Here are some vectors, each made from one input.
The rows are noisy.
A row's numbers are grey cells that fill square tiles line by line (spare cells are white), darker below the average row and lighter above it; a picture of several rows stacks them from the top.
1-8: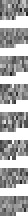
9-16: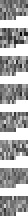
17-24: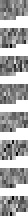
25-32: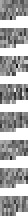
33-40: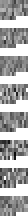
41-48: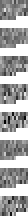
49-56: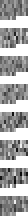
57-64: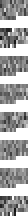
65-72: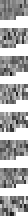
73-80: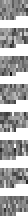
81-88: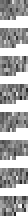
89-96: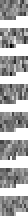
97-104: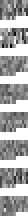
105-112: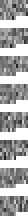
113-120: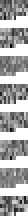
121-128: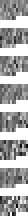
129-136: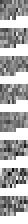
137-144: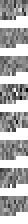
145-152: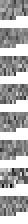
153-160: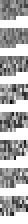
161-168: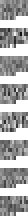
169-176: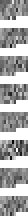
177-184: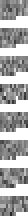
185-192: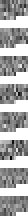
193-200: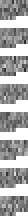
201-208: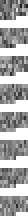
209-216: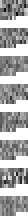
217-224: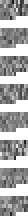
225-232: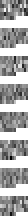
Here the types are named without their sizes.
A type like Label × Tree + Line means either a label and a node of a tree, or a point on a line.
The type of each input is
Bool × Bool × Bool + Circle × Circle × Circle × (Circle + Unit).
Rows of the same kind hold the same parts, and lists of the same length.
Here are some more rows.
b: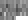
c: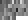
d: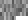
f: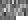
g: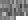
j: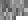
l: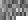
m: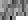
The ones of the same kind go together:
b, g
c, d, j
f, l, m

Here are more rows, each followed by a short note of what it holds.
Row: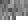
a point on each of four circles
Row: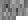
a point on each of four circles
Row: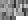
three true/false values
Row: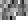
three true/false values
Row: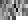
a point on each of three circles
